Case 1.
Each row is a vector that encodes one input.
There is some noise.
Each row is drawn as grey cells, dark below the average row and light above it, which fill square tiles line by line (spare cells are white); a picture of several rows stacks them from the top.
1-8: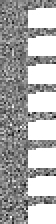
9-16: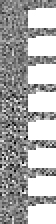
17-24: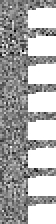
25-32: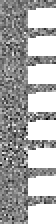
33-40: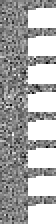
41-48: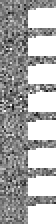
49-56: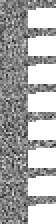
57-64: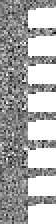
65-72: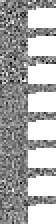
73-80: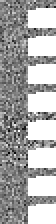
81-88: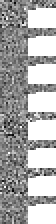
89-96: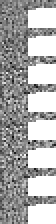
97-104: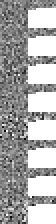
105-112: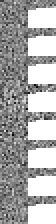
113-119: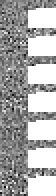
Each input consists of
three true/false values.
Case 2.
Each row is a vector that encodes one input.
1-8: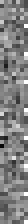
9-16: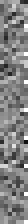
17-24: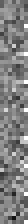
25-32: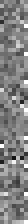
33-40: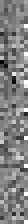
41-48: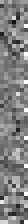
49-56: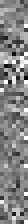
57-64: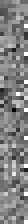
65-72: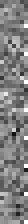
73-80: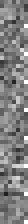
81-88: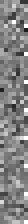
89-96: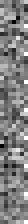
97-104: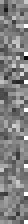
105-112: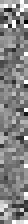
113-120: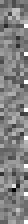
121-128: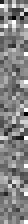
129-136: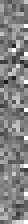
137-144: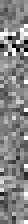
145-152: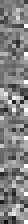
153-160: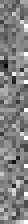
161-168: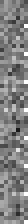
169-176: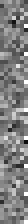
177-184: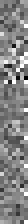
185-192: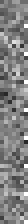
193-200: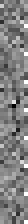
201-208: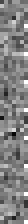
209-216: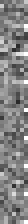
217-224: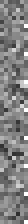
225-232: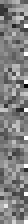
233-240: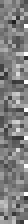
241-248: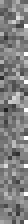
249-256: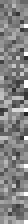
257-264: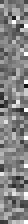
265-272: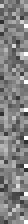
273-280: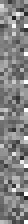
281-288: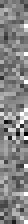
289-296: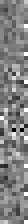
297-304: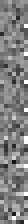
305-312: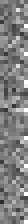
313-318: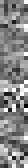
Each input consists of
either a fixed value, or a point on a 4-point line and a point on a 5-point line.
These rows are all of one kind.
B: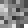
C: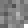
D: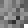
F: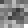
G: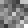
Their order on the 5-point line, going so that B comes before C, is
B, C, D, G, F.
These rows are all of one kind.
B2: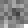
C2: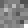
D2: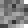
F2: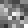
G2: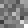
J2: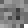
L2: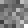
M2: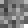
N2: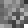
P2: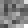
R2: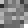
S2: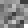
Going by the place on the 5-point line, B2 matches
D2 and L2.
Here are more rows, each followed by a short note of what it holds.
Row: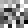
a fixed value
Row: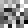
a fixed value
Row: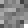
a point on a 4-point line and a point on a 5-point line
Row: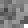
a point on a 4-point line and a point on a 5-point line
